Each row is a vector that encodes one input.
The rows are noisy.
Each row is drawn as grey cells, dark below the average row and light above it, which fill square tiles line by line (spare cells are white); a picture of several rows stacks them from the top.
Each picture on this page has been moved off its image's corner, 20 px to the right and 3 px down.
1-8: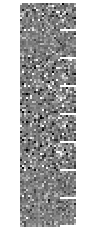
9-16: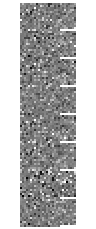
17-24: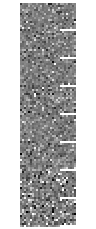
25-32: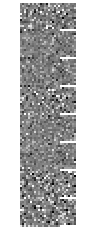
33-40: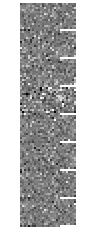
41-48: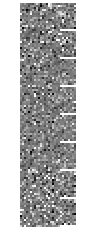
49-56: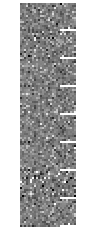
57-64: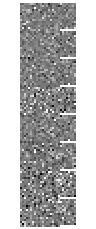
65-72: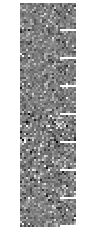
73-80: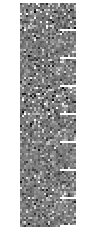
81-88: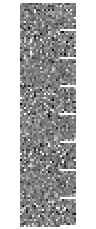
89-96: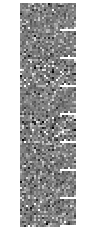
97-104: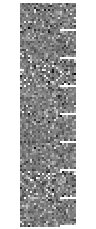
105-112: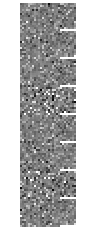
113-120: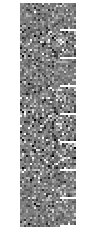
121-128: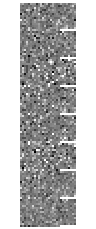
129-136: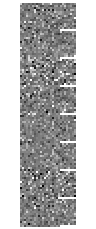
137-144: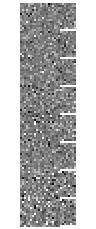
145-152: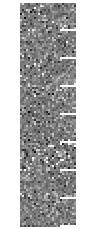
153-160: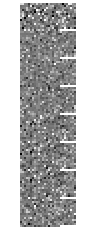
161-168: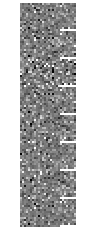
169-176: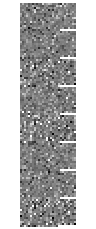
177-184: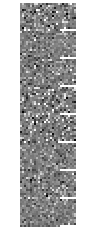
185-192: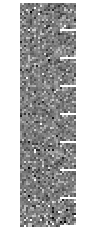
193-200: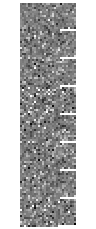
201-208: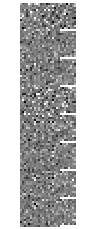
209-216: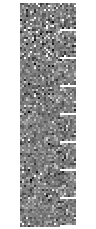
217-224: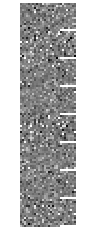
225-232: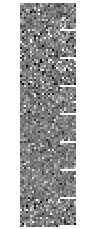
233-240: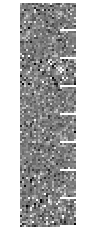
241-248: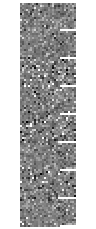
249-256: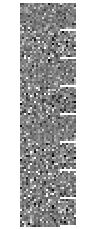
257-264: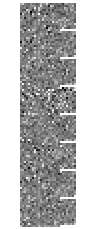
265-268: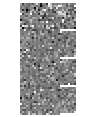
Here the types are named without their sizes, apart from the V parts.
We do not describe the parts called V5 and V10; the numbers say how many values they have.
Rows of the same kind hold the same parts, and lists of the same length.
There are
2 kinds of row.
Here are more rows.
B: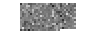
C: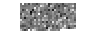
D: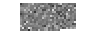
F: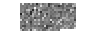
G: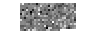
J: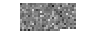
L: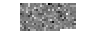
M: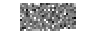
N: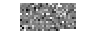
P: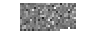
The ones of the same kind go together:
B, C, D, F, G, J, L, P
M, N

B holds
a label, a point on a line, a node of a tree, a true/false value and a value of V5.
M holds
a point on a line and a value of V10.
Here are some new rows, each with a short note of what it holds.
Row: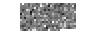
a label, a point on a line, a node of a tree, a true/false value and a value of V5
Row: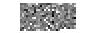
a point on a line and a value of V10
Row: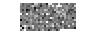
a point on a line and a value of V10
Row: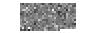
a label, a point on a line, a node of a tree, a true/false value and a value of V5
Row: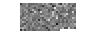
a label, a point on a line, a node of a tree, a true/false value and a value of V5
